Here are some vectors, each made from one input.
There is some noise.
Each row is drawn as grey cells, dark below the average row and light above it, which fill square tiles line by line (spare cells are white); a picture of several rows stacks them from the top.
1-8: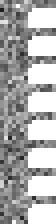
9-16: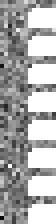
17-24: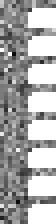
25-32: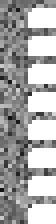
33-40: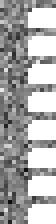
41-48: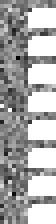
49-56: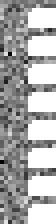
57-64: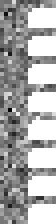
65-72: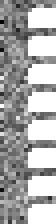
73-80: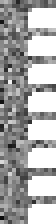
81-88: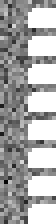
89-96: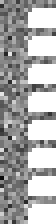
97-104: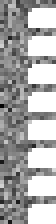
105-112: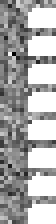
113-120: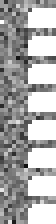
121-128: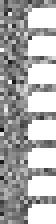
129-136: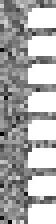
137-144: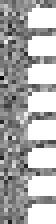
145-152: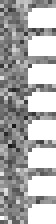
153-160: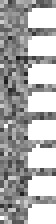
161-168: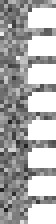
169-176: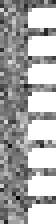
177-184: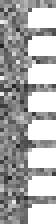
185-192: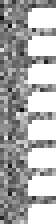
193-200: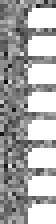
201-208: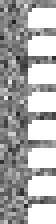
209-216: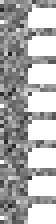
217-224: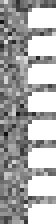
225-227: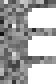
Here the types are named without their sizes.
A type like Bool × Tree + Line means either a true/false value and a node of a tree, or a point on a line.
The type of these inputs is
Bool × Bool × Bool × Bool × Bool × Bool × Circle × Circle.
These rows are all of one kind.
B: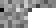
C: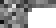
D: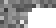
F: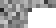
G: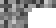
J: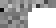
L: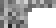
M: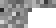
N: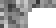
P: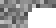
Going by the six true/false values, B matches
F, J and M.
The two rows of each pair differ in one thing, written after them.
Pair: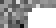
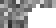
the place on one of the two circles
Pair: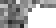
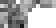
the place on one of the two circles
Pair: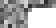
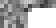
the place on one of the two circles
